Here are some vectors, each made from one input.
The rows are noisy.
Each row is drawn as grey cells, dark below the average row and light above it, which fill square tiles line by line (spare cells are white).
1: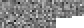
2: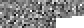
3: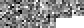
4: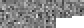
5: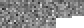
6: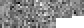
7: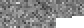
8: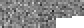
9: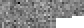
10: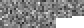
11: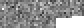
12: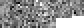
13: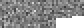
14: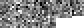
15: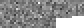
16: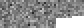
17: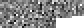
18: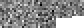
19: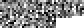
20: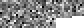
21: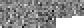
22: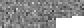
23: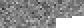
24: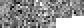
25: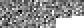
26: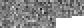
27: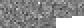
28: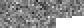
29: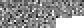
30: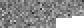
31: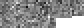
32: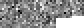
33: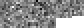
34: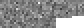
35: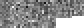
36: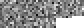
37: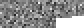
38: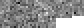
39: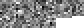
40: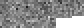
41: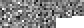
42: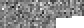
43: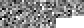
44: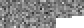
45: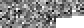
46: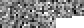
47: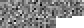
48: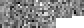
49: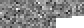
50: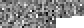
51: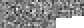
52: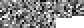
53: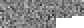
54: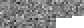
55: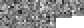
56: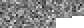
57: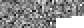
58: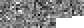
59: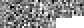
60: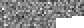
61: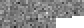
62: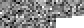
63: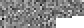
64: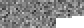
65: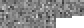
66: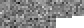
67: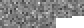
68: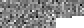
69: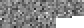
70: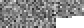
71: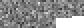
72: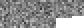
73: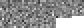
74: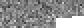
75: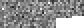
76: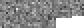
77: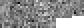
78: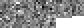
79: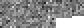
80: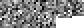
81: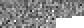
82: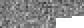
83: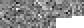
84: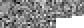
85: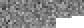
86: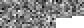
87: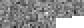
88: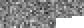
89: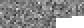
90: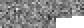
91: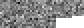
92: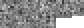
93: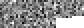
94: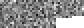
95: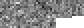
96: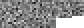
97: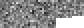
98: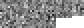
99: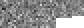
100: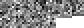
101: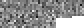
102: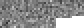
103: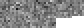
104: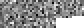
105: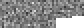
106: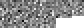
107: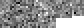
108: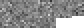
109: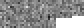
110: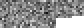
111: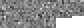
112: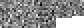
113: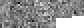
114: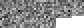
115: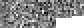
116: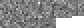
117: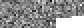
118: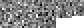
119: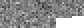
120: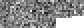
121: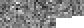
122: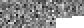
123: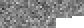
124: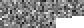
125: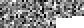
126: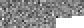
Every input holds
either a fixed value, or three labels (each one of 5), or three true/false values.
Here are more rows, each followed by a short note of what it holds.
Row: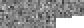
three true/false values
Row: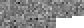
three true/false values
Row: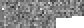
three true/false values
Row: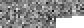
three true/false values
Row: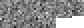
three true/false values
